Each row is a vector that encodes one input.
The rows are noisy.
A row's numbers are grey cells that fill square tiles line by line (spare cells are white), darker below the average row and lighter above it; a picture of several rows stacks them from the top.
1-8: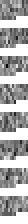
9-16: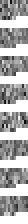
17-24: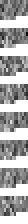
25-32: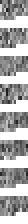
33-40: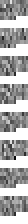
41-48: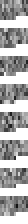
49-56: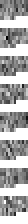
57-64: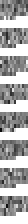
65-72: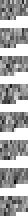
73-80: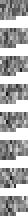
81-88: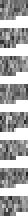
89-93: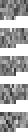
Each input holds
either a point on a 6-point line, or a point on a 9-point line and a true/false value.
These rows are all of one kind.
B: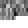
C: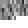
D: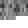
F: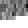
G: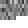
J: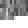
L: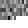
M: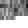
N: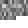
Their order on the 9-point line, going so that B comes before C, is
J, M, D, B, N, F, G, L, C.
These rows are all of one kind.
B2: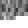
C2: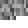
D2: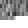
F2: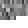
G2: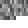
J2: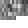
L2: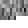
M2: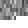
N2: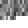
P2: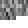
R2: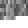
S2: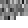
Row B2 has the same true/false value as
D2, N2 and R2.
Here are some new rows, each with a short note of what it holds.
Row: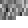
a point on a 6-point line
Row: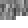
a point on a 9-point line and a true/false value
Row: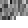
a point on a 6-point line
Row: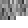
a point on a 9-point line and a true/false value
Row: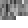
a point on a 6-point line
